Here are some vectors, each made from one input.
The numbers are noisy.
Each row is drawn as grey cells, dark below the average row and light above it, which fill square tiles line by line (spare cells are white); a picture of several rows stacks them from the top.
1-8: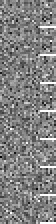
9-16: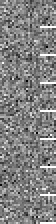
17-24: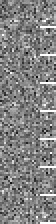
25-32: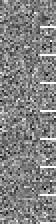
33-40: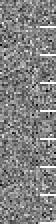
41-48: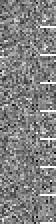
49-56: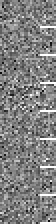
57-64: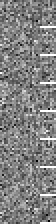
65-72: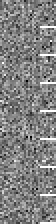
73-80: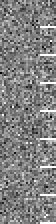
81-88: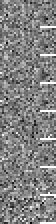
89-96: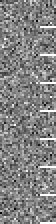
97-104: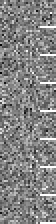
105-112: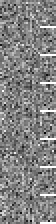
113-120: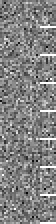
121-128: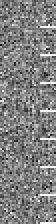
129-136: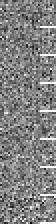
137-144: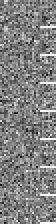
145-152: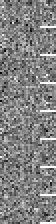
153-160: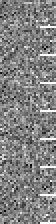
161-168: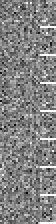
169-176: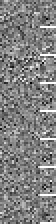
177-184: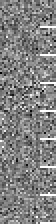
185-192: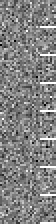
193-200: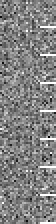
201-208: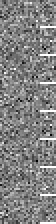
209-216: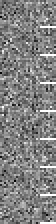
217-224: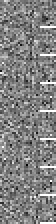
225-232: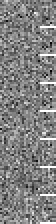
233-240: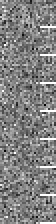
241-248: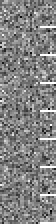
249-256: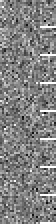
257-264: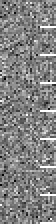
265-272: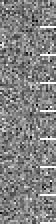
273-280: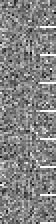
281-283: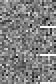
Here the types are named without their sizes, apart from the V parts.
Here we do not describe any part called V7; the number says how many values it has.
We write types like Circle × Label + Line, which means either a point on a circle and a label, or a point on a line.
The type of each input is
Bool × Circle × (Circle + V7) + List(Line).
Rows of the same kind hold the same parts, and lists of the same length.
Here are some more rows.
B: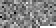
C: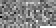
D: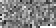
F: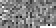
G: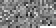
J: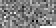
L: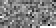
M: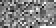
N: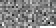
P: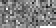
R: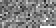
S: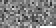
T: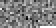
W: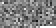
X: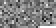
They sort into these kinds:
B, C, R
D, F, G, L
J, N, P, S, T, W
M
X

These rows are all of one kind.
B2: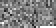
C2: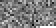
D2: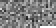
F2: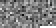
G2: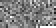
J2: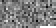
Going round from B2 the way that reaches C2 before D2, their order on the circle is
B2, C2, J2, F2, D2, G2.
